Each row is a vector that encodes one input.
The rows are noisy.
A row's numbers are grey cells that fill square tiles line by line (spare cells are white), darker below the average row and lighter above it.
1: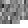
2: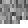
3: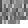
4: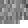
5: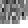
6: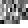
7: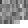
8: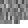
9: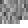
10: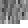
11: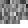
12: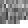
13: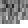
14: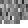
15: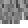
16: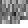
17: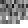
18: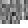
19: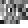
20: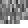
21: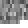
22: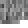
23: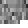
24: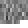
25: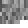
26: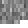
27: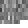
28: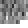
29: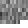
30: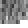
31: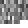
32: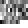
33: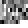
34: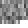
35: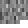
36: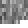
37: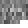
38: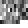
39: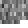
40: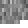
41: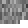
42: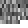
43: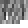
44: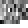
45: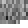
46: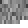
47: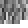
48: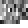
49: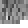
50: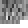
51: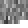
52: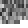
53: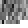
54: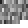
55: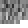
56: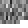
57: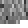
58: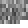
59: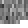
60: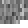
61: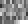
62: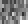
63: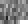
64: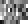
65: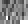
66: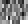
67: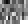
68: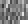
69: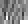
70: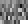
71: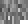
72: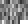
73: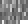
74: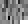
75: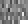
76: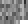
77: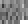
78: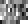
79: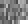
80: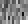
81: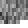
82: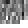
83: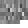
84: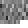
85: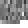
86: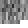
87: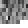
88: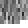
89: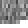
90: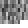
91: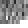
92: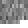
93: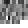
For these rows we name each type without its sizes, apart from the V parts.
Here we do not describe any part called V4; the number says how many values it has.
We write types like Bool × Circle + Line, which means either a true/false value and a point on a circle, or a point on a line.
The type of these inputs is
List(Line × V4).
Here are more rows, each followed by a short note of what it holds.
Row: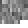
a list of two items
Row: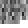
a list of one item
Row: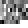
the empty list
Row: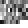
the empty list
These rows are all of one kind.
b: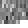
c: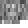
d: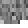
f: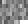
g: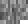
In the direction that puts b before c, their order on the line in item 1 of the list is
b, g, c, d, f.
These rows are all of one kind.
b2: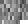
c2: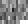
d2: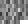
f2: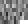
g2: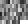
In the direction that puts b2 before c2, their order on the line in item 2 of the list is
b2, d2, c2, g2, f2.
